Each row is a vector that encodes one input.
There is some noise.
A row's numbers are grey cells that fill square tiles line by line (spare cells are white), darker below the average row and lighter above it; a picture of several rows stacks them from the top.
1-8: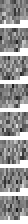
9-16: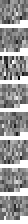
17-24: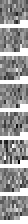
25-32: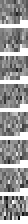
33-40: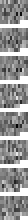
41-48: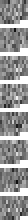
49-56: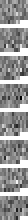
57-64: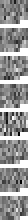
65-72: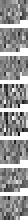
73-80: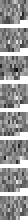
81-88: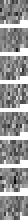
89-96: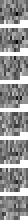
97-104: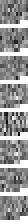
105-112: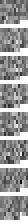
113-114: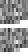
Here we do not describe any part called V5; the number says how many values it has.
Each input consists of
a list of up to two items, each a true/false value and a value of V5.
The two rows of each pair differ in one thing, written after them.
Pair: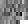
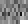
the value of V5 in item 1 of the list
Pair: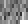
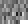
the value of V5 in item 2 of the list
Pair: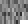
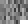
the true/false value in item 2 of the list
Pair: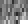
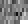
the value of V5 in item 2 of the list
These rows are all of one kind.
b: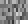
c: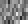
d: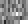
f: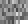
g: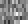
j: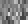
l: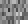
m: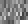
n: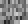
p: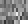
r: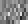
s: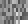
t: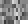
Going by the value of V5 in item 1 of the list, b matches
f, l and s.
